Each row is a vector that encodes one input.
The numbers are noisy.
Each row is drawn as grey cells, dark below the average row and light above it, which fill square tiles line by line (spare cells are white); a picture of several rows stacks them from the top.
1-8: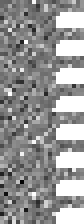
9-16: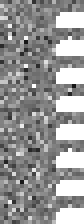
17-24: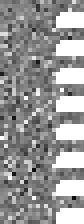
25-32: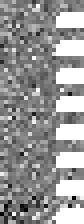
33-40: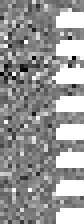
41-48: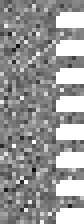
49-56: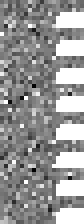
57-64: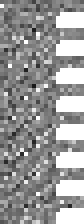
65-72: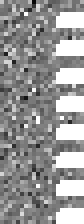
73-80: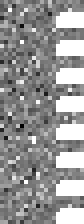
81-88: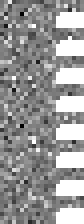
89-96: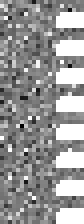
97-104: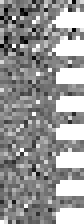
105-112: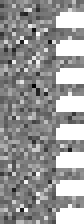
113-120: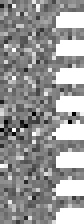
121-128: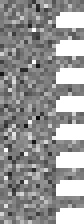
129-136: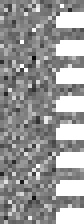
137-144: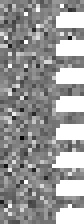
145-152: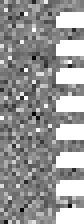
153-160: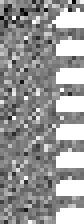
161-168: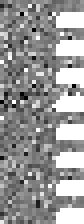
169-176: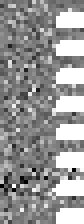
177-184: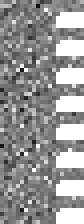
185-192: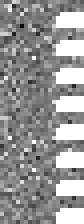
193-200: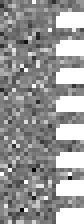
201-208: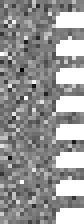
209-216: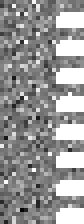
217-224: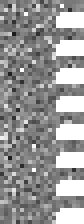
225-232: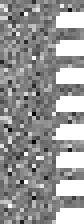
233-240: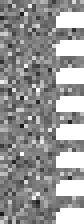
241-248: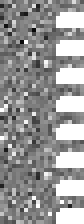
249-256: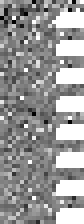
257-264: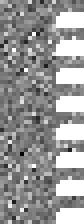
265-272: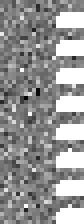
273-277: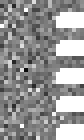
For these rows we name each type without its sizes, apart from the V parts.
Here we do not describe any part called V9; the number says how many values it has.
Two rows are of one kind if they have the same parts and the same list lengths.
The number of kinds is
3.
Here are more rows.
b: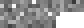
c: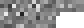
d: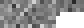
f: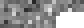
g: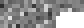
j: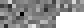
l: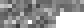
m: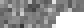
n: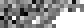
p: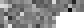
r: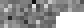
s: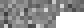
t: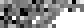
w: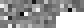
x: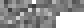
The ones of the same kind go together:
b, d, f, g, l, m, p, r, s, x
c, j, w
n, t

